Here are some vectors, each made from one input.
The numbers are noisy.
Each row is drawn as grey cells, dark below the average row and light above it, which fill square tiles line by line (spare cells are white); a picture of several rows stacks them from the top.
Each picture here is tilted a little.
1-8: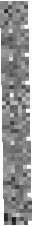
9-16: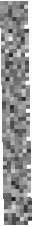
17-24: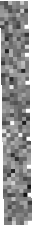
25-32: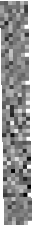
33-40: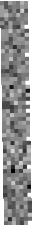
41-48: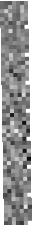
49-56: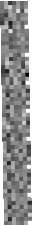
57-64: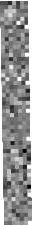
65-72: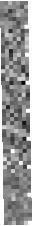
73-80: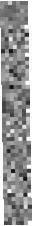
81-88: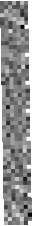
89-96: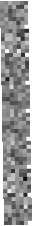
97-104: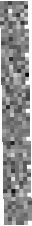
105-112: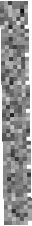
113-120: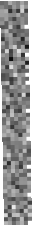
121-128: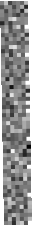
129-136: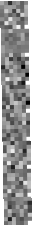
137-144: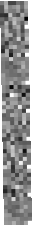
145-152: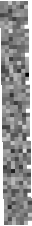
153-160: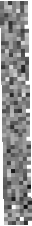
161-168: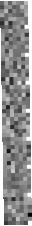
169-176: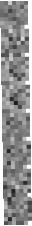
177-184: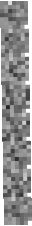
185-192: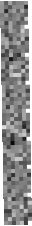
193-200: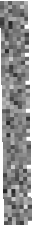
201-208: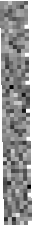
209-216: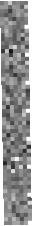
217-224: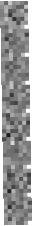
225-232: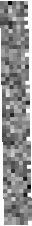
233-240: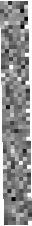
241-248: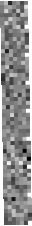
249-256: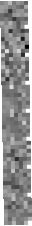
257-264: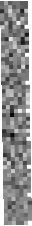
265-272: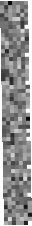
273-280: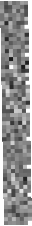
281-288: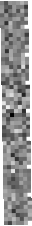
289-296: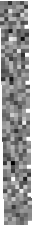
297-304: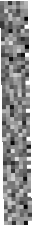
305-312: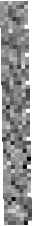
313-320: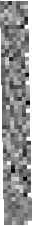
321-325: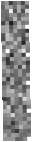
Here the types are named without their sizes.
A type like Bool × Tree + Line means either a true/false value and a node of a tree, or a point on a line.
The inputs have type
(Bool × Circle + Unit) × Line.
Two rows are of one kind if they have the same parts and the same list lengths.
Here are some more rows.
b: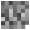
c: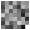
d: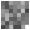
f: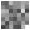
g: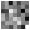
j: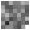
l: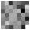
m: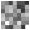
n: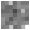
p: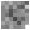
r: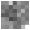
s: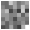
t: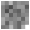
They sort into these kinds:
b, c, g, l, m
d, f, j, n, p, r, s, t

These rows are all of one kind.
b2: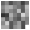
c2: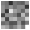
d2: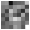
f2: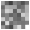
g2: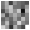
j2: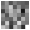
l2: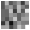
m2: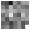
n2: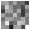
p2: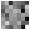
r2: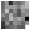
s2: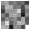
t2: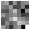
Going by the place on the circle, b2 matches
c2, f2 and m2.
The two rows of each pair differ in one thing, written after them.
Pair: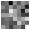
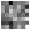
the true/false value
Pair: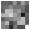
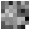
the place on the circle
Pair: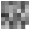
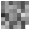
the place on the line
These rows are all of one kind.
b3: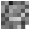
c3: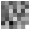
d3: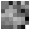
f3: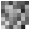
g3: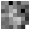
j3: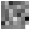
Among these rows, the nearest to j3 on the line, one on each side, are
b3 and c3.
